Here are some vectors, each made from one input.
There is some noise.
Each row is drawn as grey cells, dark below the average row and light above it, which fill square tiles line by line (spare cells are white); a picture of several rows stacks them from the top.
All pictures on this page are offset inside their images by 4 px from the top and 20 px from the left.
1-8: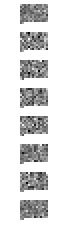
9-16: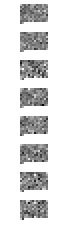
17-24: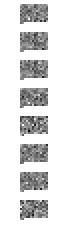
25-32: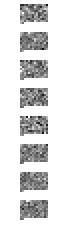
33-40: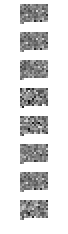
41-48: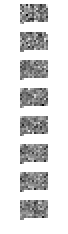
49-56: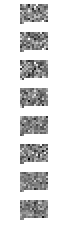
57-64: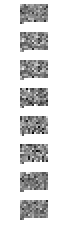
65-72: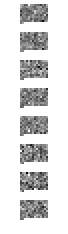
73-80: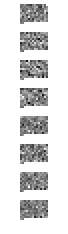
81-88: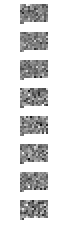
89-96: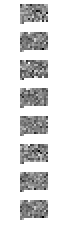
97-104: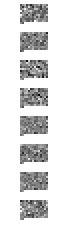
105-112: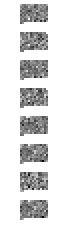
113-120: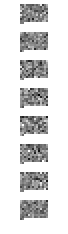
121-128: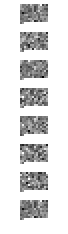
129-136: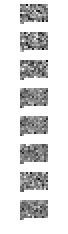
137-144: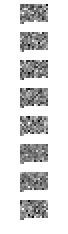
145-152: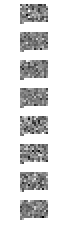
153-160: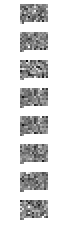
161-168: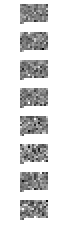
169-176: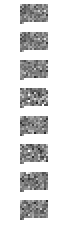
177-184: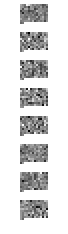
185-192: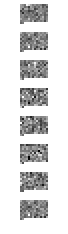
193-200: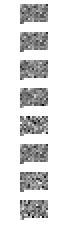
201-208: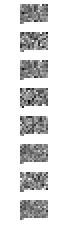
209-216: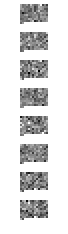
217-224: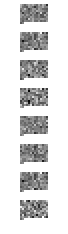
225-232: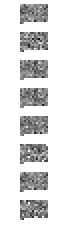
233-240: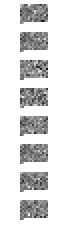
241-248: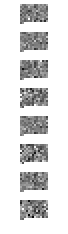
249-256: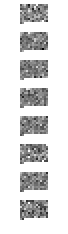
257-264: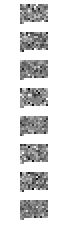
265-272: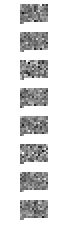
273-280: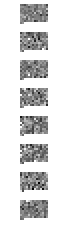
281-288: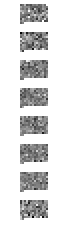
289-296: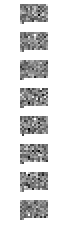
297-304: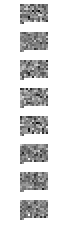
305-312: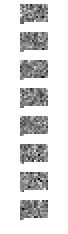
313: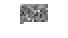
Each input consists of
one of 11 labels, together with either a fixed value, or a node of an 11-node tree.
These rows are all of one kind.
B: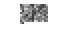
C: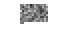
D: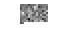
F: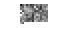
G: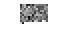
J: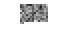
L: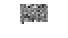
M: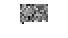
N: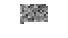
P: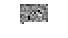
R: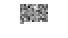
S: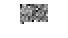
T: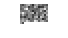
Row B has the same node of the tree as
F and J.
